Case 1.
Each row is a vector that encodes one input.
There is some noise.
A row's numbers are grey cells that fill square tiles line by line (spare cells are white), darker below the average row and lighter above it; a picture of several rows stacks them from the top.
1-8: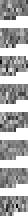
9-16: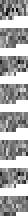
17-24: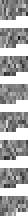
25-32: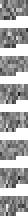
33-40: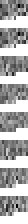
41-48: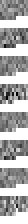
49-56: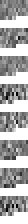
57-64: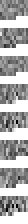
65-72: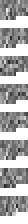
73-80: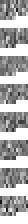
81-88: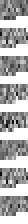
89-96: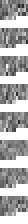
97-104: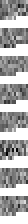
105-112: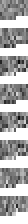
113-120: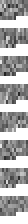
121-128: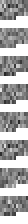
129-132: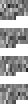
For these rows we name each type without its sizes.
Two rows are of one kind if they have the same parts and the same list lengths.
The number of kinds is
4.
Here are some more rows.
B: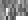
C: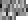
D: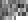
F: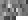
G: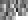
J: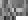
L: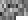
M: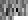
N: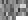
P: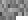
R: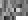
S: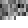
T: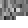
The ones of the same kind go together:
B, N
C
D, G, L, M, P, S
F, J, R, T

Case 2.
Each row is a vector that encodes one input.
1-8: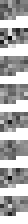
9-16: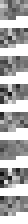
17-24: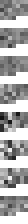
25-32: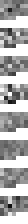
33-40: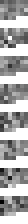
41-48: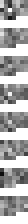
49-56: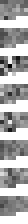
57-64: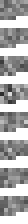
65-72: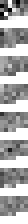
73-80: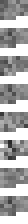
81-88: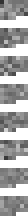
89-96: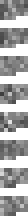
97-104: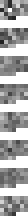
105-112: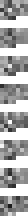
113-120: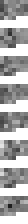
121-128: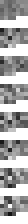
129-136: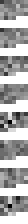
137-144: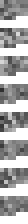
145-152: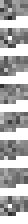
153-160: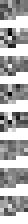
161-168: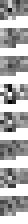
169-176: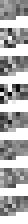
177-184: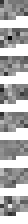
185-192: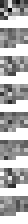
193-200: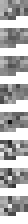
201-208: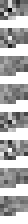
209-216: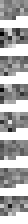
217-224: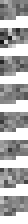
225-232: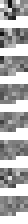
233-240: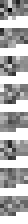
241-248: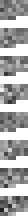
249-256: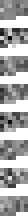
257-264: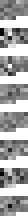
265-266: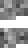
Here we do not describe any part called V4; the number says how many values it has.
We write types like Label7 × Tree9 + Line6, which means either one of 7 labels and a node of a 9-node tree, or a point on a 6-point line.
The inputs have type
List2(Circle11) × V4.
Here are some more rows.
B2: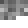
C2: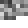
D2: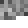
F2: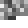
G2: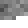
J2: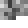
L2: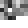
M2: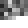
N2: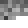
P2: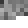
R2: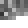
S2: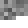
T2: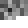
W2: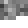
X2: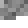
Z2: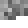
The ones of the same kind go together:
B2, C2, D2, N2, P2
F2, J2, S2, X2, Z2
G2, L2, M2, R2, T2, W2

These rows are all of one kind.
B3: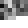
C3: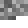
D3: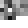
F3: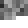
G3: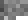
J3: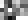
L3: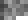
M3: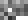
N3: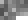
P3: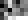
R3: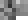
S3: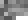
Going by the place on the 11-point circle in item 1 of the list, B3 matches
J3 and M3.
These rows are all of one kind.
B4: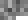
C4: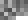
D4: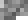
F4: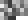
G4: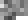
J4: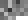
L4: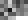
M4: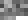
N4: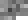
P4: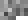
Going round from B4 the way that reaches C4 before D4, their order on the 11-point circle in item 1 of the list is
B4, C4, J4, G4, F4, L4, M4, N4, P4, D4.
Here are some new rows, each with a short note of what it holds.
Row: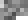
a value of V4, together with a list of one item
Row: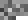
a value of V4, together with a list of two items
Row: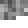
a value of V4, together with the empty list
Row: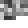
a value of V4, together with the empty list
